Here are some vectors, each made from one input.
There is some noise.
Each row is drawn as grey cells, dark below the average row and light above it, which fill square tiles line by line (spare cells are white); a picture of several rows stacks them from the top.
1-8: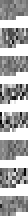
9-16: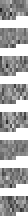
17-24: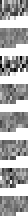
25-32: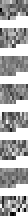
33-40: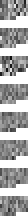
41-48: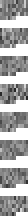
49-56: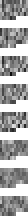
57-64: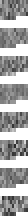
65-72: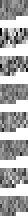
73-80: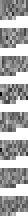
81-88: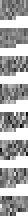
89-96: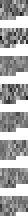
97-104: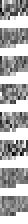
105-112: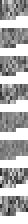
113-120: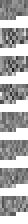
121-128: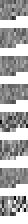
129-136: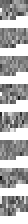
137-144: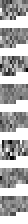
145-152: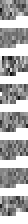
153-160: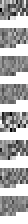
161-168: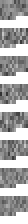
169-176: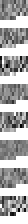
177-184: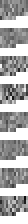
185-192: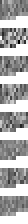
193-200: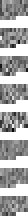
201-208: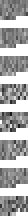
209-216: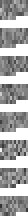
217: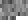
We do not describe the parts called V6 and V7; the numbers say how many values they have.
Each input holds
a true/false value and a value of V6, together with either a point on a 5-point line and a value of V7, or a node of a 9-node tree.
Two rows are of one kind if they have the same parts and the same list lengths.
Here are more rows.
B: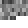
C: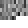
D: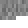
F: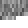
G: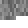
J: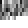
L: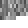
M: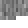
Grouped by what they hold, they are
B, C, G
D, F, J, L, M

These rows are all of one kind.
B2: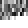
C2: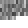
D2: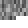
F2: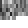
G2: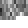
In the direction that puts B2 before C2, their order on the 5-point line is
B2, D2, C2, F2, G2.
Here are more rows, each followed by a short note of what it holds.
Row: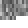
a point on a 5-point line, a true/false value, a value of V6 and a value of V7
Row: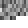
a point on a 5-point line, a true/false value, a value of V6 and a value of V7
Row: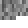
a point on a 5-point line, a true/false value, a value of V6 and a value of V7
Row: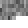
a point on a 5-point line, a true/false value, a value of V6 and a value of V7
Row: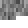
a point on a 5-point line, a true/false value, a value of V6 and a value of V7
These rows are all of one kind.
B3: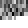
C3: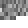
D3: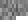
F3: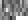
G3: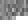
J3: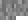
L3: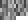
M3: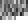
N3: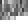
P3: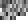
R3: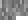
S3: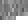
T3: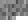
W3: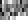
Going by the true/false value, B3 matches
D3, F3, L3 and T3.
